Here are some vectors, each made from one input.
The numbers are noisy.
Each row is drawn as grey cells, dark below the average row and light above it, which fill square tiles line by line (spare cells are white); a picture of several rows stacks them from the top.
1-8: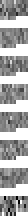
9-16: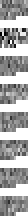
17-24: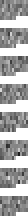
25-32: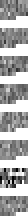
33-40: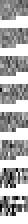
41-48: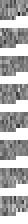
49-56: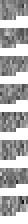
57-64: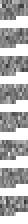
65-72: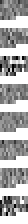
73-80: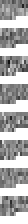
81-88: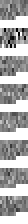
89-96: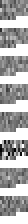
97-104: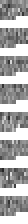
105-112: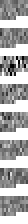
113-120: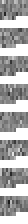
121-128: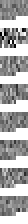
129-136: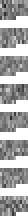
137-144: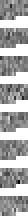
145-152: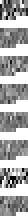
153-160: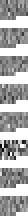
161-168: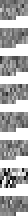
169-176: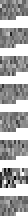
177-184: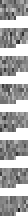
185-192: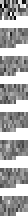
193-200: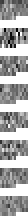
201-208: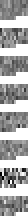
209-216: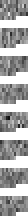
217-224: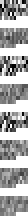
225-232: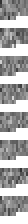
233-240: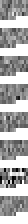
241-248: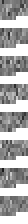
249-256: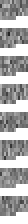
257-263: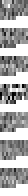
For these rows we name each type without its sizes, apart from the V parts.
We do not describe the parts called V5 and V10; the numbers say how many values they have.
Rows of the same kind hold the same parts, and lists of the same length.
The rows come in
3 kinds.
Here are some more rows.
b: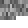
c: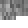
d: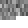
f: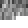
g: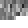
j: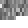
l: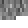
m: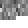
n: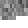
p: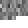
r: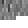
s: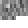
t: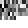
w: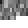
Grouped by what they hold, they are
b, c, f, g, l, m, n, s, w
d, j, p, r
t

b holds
a point on a line and a value of V10.
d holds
a node of a tree and a value of V10.
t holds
a value of V5.
